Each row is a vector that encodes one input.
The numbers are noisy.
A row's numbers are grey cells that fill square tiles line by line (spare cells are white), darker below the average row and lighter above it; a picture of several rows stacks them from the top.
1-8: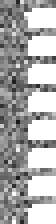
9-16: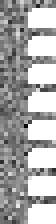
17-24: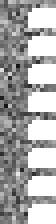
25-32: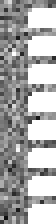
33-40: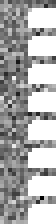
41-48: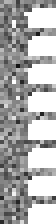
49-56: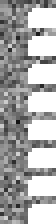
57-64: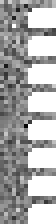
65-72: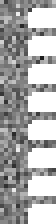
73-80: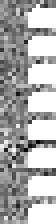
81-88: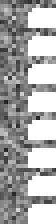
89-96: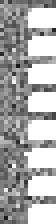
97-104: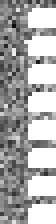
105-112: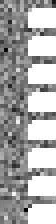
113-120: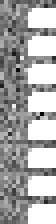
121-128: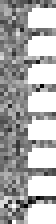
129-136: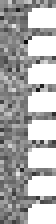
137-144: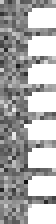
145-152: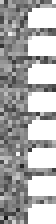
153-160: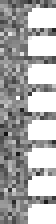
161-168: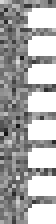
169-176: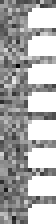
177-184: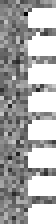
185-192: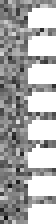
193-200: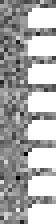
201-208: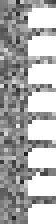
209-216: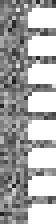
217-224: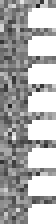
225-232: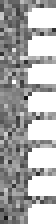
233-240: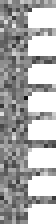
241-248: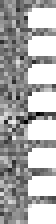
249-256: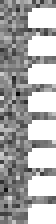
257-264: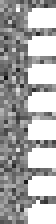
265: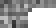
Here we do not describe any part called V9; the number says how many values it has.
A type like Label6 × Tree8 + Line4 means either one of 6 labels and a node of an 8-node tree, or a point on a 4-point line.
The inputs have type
List2(Bool × V9).
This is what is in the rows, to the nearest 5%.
All of them are lists of up to two items, each a true/false value and a value of V9: a few are empty, 50% hold one and 50% two.
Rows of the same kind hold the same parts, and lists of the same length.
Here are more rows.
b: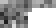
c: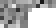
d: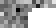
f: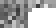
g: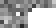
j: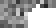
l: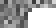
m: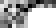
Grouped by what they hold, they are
b, c, d, f, l
g, j
m

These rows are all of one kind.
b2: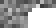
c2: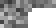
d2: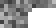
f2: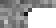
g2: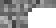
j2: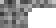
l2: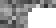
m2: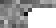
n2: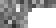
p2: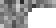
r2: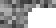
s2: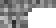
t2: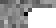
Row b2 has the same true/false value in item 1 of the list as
l2, n2 and r2.
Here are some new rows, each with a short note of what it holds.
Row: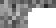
a list of one item
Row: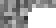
a list of two items
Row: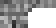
a list of one item
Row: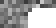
a list of one item
